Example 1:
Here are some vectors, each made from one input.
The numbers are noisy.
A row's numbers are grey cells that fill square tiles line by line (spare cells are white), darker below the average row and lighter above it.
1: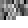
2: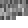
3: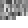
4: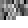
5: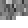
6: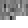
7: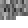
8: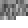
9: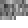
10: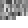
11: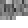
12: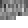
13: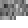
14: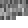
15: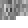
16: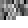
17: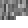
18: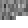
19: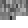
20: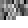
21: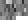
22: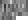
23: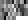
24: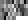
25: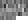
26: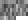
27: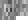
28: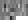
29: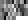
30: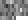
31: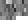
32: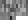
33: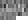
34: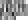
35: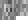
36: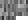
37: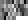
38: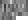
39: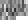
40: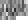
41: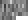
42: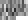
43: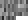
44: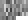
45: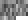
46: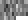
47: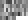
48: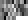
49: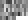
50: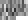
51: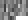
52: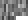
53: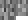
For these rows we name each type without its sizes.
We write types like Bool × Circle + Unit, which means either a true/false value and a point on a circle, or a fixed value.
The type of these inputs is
List(Line).
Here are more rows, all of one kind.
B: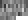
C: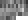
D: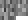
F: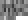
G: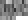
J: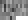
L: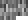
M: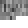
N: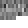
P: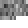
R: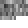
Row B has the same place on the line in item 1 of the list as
C, L and N.
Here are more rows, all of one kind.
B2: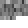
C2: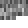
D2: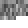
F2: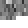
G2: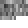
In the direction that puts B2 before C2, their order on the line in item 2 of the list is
F2, G2, B2, D2, C2.
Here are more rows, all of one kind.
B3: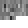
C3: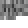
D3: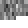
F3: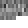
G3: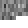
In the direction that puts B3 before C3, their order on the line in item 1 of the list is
F3, G3, B3, C3, D3.
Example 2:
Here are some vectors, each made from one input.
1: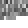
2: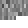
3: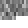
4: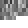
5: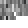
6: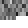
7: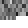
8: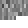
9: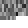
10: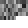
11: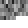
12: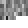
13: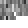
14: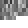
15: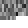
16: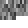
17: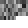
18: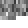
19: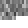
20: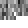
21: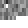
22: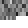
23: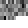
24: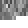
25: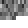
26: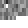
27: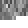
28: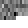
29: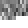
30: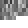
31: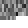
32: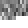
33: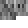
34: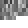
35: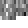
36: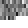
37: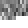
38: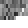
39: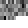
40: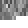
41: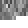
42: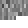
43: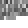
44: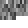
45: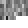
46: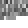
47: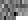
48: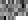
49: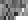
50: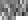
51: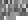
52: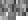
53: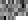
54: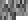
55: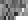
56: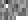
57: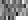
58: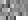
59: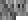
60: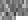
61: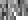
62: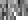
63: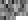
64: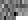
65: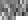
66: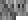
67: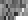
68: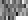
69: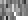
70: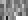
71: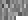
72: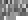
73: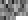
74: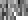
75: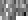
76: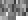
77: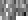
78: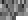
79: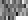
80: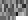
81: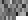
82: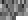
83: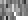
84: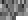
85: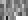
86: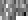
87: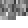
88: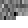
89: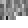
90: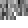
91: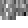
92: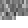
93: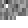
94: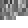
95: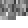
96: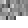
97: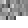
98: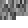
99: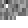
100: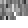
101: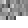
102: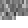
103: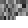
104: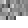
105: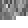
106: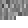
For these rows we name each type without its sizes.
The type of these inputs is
Circle + Tree.
